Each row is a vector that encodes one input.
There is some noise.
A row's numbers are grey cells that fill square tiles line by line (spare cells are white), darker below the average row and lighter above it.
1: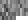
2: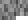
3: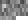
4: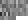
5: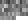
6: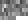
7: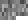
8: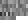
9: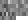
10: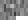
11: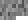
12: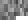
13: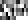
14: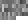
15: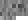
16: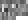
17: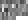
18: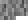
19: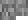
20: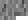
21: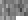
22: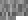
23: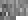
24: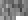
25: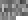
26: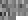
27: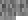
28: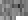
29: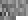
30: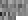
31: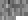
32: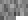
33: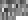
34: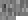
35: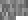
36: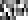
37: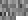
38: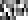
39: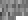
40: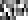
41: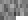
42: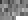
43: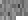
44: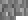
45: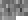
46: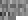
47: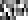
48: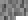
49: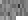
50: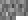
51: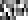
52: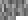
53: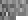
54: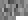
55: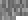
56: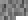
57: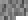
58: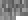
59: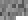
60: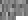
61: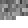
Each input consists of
either a fixed value, or a point on each of two 5-point lines and three true/false values.
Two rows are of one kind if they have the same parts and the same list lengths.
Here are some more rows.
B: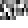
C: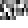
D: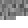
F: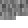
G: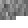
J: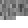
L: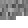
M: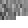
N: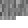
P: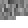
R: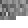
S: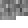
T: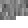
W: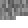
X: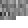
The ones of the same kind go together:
B, C
D, F, G, J, L, M, N, P, R, S, T, W, X

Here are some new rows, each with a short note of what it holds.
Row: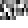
a fixed value
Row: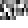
a fixed value
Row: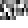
a fixed value
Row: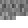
a point on each of two 5-point lines and three true/false values
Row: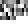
a fixed value
